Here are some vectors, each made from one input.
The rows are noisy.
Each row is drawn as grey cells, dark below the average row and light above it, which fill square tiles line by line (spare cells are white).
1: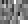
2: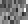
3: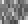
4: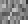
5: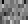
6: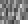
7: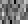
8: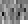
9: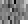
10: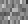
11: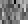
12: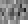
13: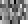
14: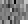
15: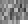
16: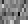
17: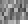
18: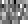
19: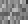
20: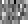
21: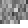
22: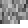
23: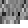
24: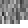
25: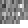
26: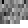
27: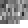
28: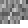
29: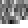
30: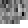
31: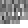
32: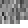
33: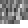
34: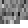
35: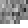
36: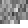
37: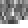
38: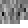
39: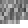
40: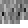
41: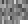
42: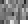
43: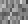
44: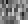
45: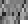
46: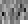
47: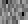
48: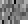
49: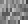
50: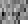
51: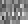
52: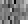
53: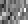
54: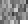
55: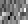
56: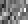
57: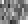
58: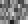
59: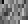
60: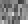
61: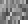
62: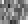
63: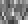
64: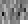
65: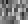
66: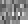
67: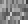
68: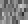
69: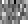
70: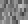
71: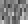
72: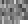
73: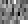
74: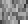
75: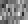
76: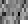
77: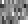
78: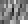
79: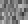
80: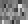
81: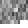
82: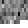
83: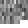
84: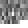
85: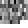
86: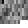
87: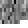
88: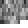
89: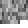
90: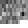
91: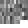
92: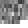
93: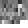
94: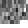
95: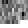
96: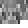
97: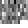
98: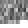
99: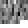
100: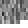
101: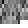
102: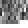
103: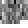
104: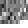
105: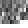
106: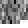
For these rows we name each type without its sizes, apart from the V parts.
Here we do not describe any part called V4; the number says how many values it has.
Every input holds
a node of a tree, together with either a point on a line, or a value of V4.
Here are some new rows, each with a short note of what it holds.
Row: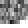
a point on a line and a node of a tree
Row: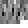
a node of a tree and a value of V4
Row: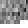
a node of a tree and a value of V4
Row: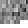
a node of a tree and a value of V4
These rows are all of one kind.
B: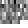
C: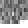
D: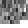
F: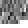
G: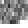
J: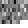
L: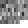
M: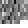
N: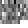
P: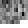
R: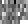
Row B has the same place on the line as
N and R.
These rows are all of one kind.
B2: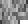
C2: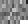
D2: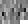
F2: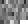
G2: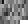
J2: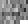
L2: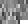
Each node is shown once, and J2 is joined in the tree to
C2, D2 and F2.
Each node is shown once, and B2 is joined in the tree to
F2.
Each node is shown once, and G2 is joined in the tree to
C2.
